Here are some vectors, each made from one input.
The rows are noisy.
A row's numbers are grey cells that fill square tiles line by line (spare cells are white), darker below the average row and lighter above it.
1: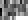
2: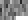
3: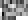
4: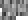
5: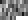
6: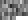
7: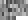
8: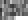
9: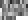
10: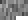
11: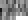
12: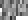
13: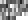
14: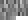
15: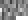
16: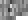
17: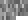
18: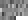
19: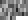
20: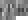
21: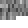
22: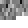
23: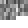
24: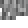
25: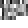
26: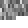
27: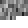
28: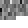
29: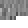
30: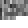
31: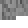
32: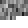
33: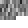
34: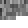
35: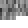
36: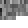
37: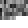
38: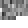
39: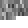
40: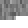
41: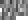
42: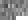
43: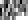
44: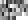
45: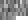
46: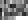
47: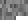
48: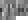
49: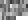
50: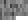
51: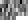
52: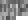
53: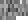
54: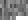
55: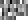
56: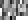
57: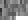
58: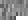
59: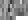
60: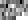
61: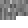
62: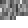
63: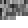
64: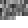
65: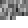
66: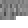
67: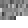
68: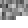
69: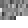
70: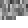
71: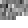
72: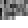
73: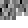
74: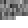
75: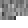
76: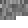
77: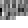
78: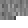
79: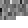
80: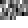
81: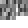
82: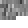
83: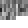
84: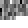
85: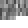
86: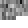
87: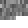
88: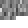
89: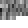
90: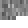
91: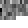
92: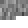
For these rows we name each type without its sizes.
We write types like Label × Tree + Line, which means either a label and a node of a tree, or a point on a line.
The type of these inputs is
Bool × Bool × Bool × Bool + Line.
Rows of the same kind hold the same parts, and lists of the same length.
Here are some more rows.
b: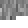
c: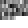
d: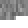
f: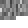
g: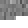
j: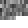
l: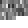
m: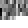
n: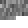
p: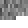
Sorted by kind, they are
b, c, d, f, g, j, n, p
l, m

